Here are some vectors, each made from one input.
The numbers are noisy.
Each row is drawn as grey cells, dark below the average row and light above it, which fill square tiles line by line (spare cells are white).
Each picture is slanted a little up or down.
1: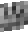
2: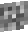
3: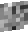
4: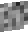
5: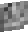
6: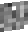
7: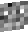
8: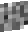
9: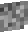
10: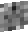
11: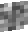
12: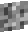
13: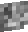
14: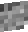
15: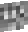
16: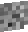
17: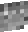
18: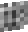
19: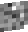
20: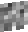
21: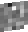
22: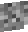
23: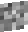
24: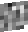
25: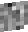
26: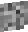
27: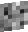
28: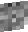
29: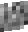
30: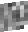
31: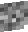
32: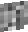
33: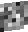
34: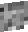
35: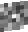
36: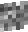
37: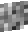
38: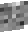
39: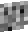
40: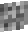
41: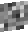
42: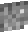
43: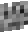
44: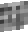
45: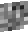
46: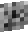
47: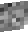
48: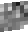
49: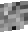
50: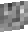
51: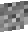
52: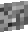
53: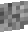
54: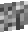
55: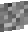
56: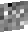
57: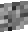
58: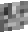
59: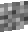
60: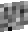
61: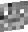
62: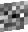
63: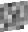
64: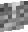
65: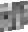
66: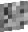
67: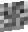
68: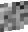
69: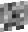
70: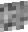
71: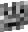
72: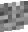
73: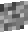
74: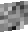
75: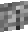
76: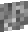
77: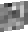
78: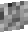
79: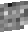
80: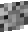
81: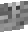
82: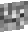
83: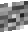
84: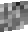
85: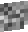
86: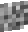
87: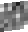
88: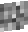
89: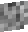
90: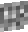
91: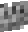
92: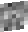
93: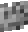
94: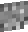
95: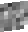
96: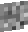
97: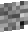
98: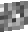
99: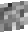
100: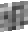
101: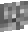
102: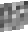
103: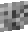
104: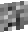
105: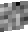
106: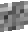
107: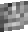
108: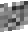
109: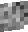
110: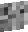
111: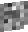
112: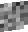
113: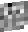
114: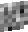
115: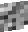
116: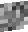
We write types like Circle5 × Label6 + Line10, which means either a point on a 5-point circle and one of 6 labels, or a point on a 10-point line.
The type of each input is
Label7 × (Line4 + Tree7).
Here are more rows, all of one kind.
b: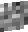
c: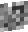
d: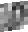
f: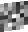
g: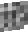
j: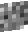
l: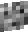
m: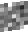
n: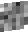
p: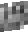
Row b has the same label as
j, l and p.
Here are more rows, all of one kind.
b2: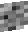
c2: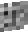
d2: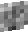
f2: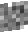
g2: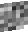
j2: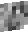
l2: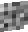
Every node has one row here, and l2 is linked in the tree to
c2.
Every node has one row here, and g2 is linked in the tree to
b2 and f2.
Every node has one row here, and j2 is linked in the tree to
d2.
